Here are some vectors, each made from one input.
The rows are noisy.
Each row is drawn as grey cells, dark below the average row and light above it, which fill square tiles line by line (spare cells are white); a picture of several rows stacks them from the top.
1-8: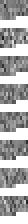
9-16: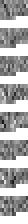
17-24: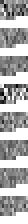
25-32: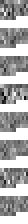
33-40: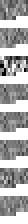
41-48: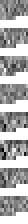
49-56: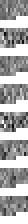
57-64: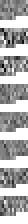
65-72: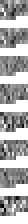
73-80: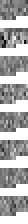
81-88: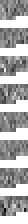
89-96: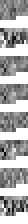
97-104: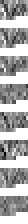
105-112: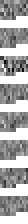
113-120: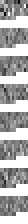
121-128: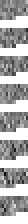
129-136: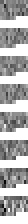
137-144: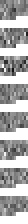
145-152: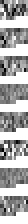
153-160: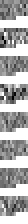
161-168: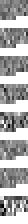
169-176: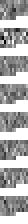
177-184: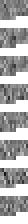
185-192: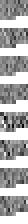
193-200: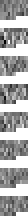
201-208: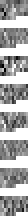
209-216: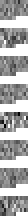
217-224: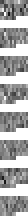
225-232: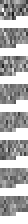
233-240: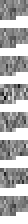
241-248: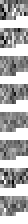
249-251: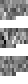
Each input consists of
three true/false values.
